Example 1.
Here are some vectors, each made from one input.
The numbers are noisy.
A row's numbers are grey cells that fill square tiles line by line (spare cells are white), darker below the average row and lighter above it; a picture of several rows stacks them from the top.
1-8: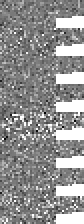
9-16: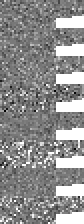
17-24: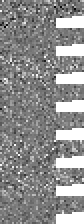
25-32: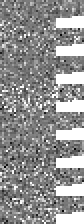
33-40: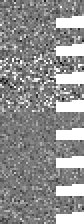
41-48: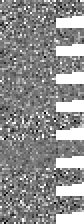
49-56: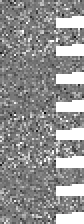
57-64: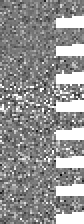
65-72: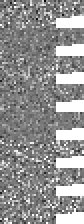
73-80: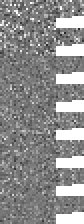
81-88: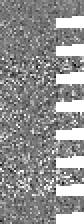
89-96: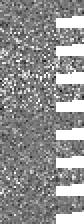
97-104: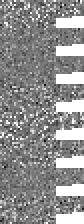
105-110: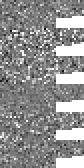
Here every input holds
either a fixed value, or one of 9 labels and a true/false value.
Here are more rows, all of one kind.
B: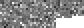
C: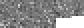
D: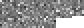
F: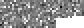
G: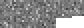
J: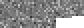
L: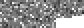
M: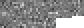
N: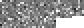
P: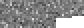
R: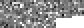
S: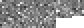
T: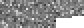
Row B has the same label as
D, L and N.
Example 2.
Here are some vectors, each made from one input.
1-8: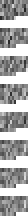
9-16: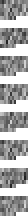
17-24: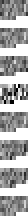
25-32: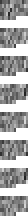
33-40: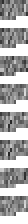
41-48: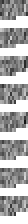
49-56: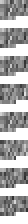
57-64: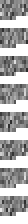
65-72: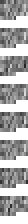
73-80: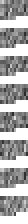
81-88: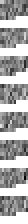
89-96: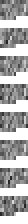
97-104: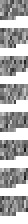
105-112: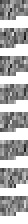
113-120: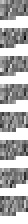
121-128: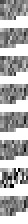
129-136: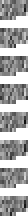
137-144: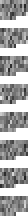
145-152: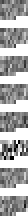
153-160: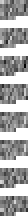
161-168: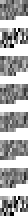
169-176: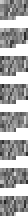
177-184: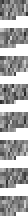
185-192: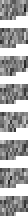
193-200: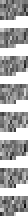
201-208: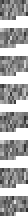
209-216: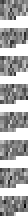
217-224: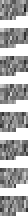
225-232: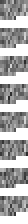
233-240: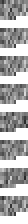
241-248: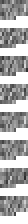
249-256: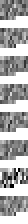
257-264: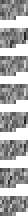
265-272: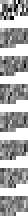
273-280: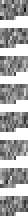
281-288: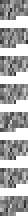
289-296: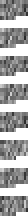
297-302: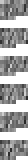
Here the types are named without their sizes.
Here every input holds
a list of points on a line.
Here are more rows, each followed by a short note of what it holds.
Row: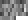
a list of one item
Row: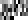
the empty list
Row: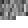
a list of one item
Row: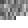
a list of one item
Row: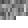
a list of one item
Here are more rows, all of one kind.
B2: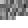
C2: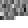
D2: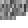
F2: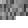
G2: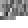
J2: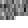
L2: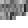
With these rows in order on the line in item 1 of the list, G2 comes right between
B2 and D2.
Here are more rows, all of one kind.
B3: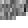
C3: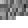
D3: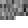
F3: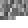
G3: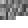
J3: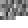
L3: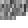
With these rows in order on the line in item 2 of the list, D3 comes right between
B3 and G3.
